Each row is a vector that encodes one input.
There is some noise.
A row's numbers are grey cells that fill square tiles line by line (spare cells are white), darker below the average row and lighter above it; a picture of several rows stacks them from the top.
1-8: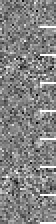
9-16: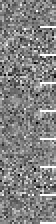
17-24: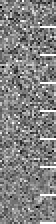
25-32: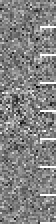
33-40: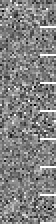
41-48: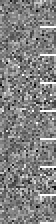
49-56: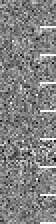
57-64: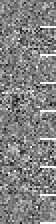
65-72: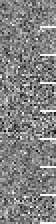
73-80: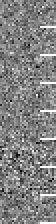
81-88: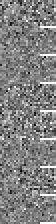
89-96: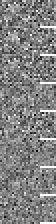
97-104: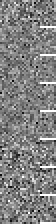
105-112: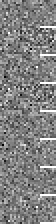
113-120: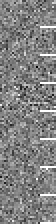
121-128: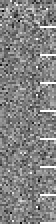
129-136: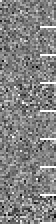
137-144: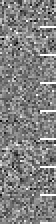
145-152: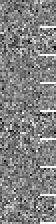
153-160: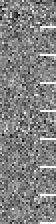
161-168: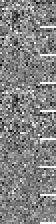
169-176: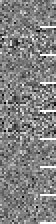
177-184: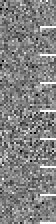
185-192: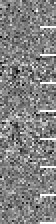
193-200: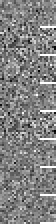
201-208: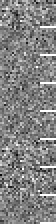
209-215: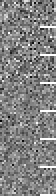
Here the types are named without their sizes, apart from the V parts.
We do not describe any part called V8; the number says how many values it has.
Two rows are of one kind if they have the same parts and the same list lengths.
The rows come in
6 kinds.
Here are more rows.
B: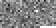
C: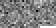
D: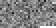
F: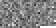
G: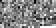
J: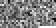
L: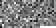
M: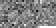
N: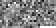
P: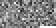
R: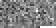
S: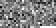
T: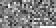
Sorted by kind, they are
B, R
C, M
D, F
G
J, S
L, N, P, T

